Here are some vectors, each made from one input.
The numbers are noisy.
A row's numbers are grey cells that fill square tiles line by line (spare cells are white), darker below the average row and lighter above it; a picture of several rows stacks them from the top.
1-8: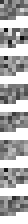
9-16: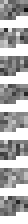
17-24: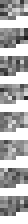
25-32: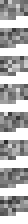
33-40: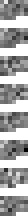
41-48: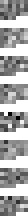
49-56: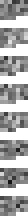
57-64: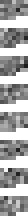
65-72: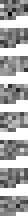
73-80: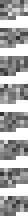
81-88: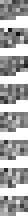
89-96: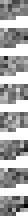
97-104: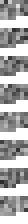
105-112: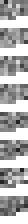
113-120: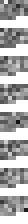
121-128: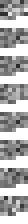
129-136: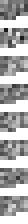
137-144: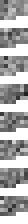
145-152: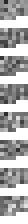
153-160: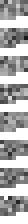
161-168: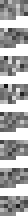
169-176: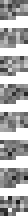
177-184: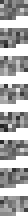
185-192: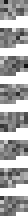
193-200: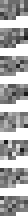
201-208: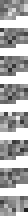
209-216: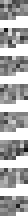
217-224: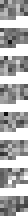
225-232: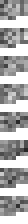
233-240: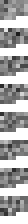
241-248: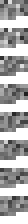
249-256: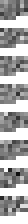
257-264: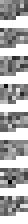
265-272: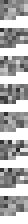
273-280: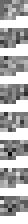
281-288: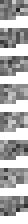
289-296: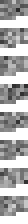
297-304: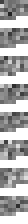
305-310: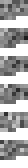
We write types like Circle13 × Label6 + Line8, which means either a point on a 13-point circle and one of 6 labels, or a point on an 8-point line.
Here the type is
Circle8.
